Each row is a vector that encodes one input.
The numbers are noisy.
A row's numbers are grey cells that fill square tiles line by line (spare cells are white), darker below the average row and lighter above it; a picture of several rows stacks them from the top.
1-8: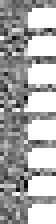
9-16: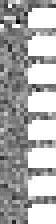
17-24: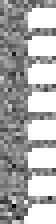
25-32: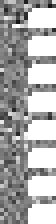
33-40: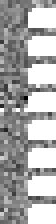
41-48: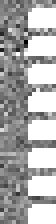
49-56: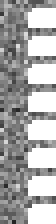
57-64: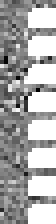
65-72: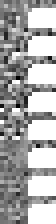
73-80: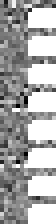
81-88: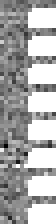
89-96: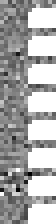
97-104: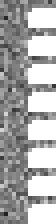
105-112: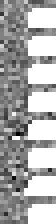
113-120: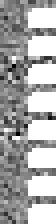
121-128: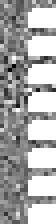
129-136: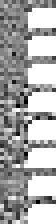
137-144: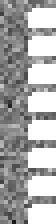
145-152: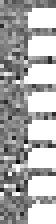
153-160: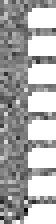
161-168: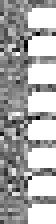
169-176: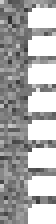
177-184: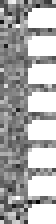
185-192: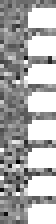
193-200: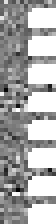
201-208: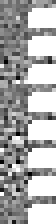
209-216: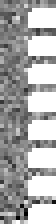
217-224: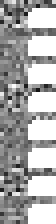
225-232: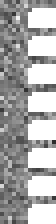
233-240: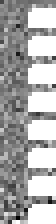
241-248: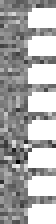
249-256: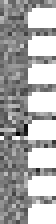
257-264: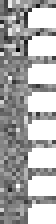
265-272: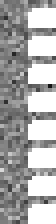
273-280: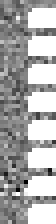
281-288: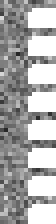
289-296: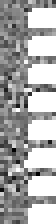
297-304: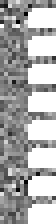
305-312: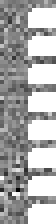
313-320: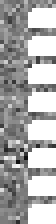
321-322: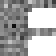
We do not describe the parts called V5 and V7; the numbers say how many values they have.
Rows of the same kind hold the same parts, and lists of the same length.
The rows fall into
3 kinds.
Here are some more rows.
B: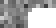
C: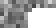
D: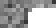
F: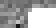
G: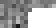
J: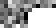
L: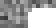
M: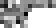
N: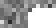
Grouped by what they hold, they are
B, C
D, F, G, L, N
J, M

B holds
a point on an 8-point line.
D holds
a point on a 15-point circle and a point on an 8-point line.
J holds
a value of V5 and a value of V7.
